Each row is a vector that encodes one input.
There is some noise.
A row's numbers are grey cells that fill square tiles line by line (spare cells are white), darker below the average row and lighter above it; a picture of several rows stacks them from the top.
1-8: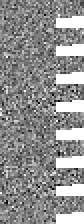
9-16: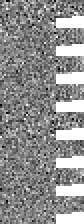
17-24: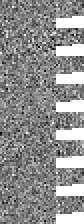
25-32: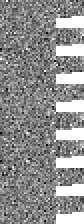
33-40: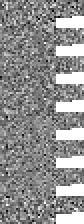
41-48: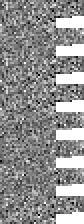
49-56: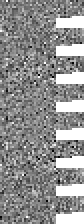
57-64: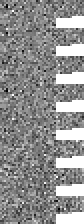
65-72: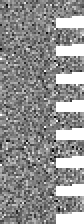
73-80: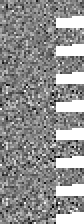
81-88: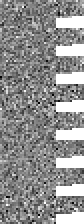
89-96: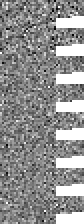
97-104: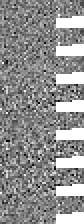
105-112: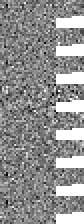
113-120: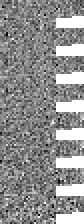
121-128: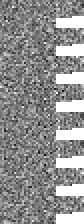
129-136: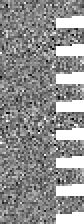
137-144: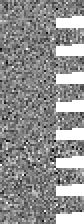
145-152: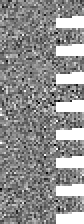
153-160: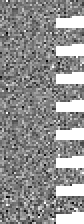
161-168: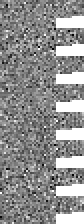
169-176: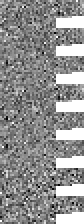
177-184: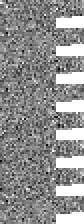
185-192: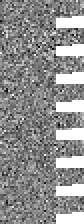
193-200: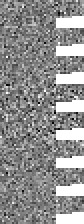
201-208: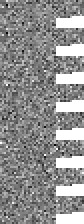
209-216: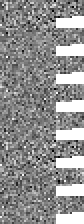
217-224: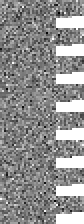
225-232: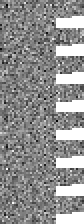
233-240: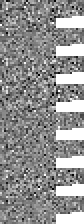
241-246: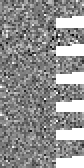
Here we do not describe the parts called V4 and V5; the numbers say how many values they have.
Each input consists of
either one of 6 labels and a value of V4, or one of 7 labels and a true/false value, or a value of V5.
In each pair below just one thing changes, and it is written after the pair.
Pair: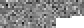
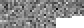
the label
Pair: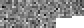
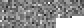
the label
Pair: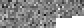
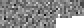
the label
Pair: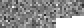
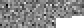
the true/false value
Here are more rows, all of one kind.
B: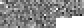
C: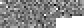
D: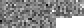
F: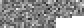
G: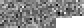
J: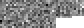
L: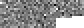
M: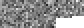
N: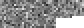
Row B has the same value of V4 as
C and L.
